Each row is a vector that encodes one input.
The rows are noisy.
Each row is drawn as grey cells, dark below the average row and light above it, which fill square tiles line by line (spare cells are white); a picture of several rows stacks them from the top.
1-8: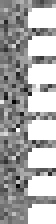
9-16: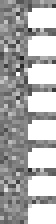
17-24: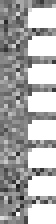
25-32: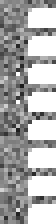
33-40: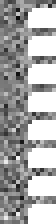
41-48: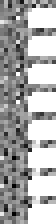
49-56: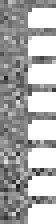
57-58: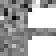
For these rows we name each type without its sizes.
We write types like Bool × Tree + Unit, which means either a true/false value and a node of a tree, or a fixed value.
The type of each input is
List(Line).
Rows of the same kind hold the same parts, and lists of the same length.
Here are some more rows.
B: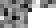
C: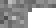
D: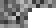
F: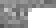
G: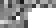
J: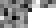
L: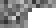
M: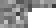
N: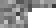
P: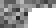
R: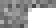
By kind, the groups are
B, J
C, D, L, M, N
F, G, P, R

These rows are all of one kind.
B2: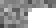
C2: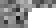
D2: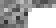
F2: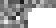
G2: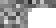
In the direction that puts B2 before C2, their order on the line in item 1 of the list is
F2, G2, B2, D2, C2.
